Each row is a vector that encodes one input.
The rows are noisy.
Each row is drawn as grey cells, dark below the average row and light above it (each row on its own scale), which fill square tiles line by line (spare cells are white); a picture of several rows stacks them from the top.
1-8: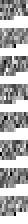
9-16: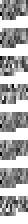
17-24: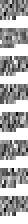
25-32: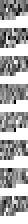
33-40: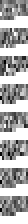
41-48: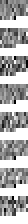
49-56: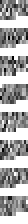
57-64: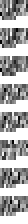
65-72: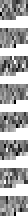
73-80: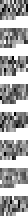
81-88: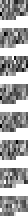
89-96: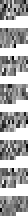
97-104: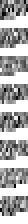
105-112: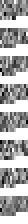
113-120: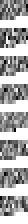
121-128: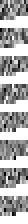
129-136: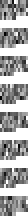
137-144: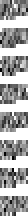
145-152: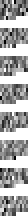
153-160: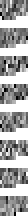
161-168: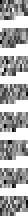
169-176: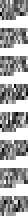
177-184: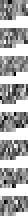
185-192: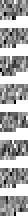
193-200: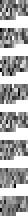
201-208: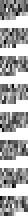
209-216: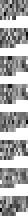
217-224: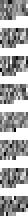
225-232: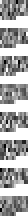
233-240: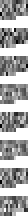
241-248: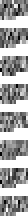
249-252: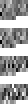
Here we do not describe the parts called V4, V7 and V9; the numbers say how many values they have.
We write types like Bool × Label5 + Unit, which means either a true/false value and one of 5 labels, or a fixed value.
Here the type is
Bool × Label5 + (Line6 + V9) × V4 + V7.
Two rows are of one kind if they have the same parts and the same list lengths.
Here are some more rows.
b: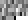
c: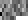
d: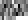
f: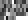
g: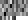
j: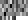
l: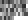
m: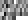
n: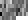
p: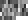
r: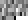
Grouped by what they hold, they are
b, g, j, m, r
c, n
d, f
l, p

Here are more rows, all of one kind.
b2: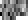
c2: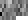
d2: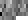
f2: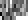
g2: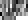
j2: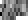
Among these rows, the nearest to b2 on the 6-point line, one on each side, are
f2 and j2.
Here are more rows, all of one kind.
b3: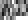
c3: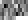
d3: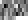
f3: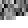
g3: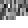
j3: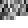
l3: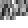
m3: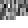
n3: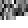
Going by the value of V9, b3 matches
j3 and l3.
